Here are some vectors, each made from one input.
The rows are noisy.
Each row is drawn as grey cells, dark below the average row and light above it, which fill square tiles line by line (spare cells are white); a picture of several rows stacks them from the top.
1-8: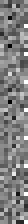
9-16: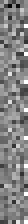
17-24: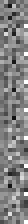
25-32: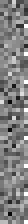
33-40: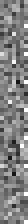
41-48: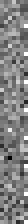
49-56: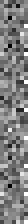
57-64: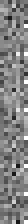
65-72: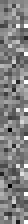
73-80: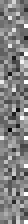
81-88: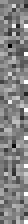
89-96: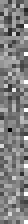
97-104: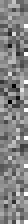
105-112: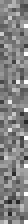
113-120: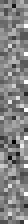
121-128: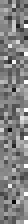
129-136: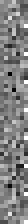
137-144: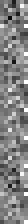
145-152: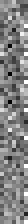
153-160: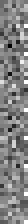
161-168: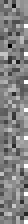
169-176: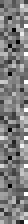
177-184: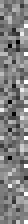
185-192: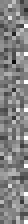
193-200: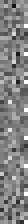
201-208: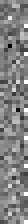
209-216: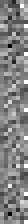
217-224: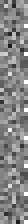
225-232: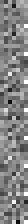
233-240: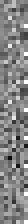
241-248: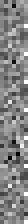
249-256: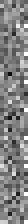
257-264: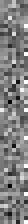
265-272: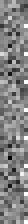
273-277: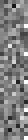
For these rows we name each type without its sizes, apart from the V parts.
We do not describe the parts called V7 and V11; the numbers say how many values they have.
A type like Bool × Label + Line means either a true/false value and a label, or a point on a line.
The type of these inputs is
(Bool × V7 + V11) × Line.
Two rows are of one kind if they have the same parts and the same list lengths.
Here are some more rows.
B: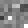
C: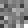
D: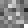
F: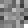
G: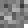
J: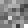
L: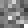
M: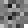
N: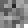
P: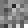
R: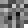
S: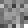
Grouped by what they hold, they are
B, C, D, F, G, J, L, N, P, S
M, R

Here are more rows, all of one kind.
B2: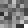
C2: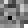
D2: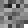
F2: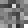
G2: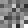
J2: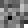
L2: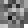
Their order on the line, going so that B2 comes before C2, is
B2, G2, F2, D2, L2, C2, J2.
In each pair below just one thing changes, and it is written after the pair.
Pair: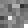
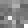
the value of V7
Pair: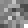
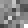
the value of V7
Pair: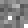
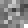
the place on the line
